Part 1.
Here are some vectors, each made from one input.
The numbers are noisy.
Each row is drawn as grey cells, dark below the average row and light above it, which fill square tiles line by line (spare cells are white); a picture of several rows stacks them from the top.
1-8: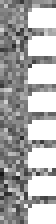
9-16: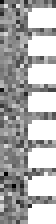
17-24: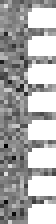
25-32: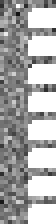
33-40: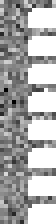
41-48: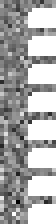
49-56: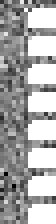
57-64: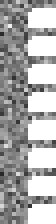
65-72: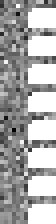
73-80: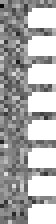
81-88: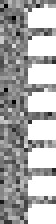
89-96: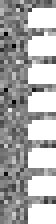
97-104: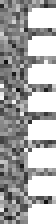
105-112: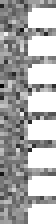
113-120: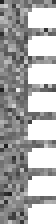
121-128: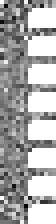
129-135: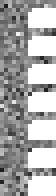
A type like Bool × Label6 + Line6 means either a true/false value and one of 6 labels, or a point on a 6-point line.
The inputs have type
Line4 + Line9.
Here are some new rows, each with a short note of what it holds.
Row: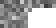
a point on a 4-point line
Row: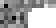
a point on a 9-point line
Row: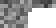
a point on a 4-point line
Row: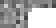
a point on a 9-point line
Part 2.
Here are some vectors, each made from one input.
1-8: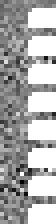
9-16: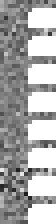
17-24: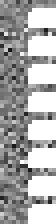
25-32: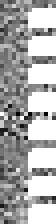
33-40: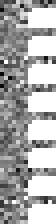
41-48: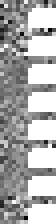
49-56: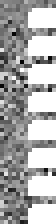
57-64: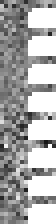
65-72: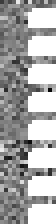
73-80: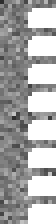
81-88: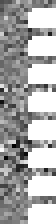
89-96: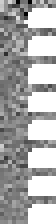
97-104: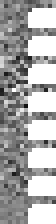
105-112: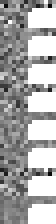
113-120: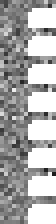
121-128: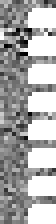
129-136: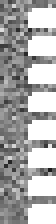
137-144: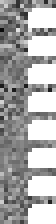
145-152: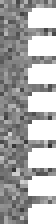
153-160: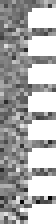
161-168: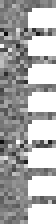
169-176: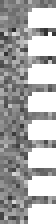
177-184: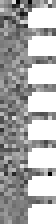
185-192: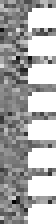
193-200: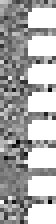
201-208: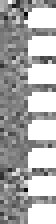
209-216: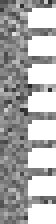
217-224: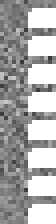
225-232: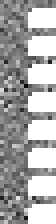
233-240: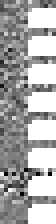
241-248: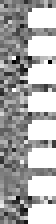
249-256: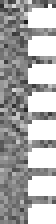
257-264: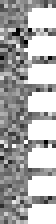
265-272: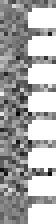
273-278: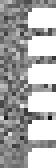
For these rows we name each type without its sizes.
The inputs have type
List(Line).
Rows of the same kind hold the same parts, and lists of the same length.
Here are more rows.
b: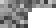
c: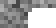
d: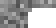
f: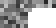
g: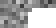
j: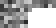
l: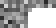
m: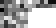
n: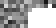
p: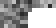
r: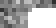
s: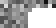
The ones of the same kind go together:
b, g, s
c, d, f, j, l, n, p
m, r

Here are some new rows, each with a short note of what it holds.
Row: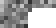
a list of two items
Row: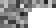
a list of one item
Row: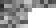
a list of one item
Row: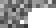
the empty list
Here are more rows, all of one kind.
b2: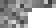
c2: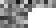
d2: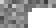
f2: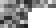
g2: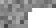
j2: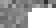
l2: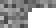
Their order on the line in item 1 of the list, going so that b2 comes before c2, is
f2, j2, l2, g2, d2, b2, c2.
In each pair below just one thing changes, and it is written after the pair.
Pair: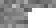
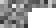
the place on the line in item 1 of the list
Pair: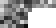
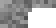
the place on the line in item 2 of the list
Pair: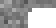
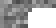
the place on the line in item 2 of the list
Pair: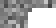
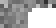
the place on the line in item 1 of the list
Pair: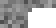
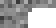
the place on the line in item 1 of the list
